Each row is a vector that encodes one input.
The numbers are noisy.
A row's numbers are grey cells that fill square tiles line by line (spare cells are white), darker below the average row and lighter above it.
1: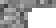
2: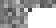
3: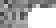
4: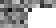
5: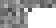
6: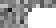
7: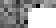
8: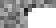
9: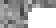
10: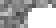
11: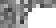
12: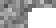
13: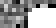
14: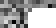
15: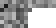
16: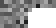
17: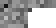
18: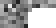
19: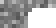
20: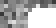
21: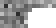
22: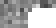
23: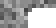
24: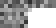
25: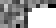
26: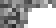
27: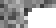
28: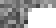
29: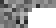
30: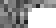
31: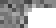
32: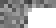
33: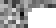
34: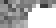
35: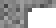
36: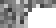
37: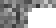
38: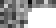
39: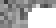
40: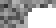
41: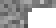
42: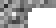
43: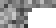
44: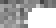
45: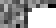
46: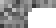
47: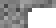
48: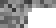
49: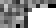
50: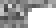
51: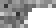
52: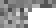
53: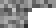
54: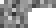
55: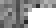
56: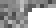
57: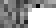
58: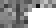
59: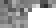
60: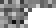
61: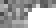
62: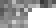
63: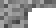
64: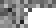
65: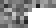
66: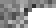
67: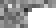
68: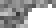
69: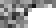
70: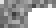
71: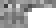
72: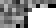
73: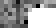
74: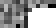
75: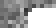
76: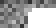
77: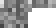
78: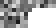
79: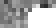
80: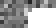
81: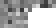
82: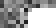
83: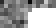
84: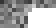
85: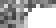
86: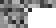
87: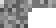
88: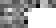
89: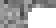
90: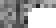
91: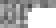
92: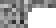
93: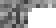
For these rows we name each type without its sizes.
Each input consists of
a list of items, each either a point on a circle, or a point on a line.
